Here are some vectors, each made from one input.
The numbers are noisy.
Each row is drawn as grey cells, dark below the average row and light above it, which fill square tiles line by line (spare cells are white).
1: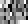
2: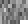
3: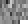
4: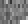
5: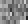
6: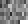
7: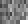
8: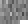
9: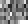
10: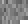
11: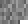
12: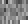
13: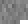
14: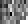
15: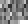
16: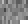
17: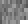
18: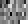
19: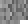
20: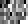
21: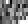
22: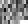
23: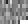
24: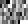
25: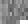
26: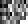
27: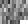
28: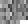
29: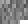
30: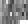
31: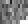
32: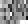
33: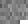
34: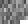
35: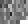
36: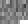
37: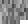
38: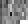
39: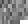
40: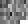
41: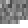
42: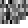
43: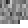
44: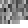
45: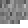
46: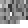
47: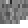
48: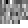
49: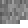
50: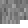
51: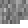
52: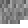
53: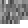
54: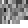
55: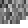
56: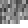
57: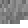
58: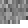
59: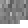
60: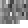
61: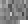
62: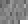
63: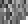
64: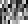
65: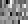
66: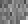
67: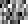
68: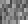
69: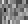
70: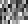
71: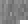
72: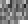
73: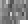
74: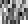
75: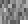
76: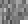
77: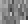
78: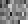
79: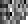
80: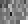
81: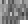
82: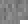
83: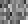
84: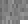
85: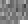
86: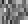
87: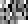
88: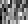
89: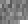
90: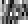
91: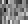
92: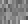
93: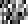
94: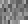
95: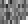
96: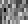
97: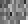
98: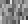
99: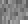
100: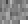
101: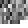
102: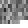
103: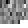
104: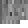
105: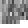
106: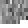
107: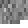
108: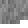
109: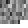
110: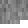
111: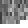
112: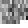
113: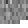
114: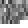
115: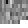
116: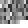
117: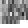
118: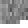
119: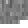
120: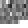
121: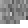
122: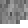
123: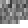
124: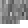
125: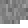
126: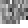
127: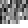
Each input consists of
a point on a 4-point line, together with either a fixed value, or three true/false values.
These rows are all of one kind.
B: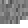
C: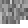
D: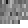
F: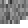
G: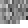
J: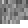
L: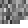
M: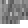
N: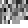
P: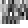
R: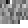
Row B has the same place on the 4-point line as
C, F and N.
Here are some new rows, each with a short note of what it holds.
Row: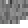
a point on a 4-point line and three true/false values
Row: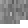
a point on a 4-point line and three true/false values
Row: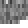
a point on a 4-point line and three true/false values
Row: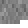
a point on a 4-point line
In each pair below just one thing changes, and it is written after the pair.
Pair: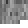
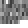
one of the three true/false values
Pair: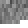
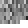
one of the three true/false values
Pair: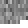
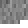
one of the three true/false values
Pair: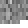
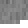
the place on the 4-point line
